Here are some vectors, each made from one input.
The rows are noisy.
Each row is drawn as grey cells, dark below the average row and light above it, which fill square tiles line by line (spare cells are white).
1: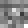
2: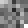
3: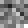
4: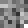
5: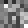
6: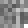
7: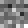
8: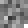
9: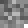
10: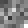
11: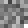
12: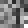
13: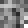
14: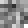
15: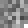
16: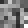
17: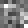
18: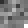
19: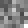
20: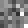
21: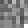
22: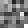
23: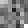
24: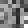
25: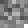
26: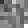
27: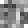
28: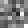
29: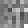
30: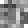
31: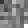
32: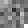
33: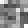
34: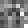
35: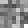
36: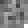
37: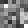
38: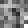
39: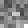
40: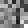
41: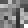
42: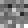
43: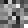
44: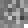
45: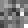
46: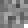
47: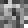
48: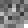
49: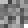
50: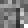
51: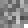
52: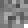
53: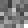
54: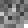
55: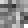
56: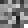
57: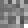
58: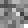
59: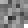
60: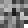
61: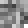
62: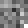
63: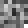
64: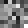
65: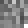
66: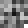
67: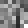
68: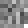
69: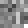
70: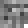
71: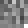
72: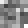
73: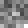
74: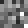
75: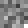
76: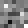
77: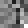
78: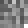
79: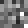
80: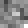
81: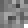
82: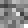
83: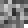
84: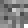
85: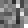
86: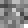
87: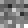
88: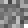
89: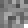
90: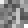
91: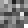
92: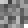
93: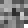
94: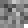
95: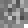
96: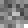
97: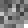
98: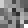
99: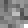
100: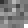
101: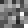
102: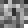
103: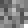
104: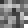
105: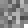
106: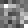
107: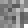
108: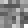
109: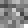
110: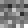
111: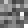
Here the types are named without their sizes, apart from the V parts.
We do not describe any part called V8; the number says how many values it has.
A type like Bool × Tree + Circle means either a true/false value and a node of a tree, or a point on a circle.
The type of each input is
Line × (Line + V8).
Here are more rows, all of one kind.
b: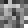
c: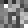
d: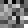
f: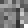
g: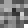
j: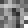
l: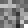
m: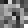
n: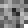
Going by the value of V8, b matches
d and m.
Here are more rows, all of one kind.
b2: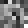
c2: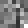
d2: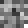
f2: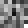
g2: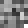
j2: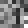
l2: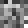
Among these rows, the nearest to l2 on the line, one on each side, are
b2 and d2.
